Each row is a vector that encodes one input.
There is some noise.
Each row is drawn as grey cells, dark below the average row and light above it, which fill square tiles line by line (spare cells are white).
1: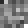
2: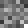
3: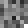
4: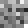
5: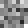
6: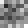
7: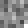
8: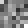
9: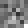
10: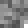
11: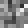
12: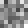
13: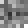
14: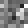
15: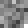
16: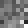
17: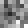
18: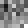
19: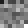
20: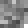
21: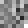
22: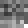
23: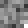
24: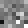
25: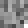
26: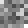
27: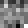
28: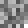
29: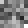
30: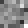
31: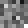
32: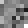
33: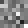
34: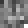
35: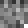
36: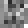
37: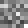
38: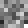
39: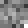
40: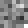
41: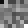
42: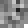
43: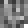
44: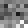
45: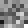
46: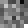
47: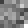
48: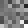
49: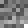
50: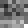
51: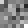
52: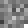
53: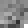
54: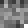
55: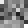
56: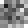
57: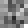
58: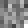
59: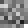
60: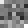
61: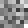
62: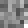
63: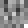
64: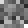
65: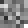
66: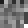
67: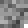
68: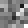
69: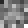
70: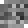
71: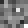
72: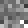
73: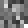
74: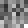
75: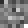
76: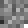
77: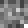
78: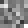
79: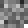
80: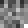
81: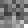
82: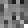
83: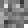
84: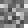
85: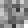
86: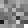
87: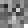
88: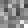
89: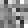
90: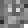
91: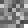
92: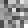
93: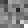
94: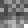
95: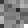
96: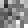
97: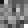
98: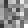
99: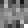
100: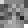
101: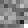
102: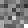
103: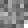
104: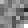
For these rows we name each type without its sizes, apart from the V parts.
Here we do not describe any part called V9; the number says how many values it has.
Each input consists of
a point on a line, together with either a point on a line, or a value of V9.
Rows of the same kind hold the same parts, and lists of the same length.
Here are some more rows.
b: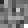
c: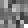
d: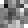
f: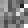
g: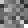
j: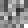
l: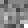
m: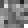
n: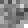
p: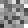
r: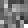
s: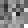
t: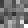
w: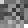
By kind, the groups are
b, c, g, j, l, m, n, r, s, t, w
d, f, p

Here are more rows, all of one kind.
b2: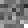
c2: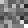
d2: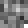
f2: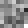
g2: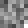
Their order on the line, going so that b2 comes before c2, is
f2, g2, b2, c2, d2.
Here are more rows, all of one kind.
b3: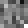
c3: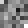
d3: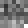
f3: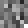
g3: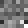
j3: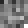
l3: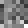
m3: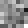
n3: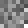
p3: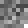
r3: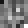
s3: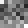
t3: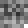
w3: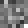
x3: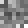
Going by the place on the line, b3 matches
f3, j3, r3 and w3.
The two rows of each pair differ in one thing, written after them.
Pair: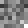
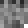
the place on the line
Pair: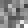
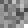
the place on the line
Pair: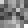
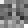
the value of V9
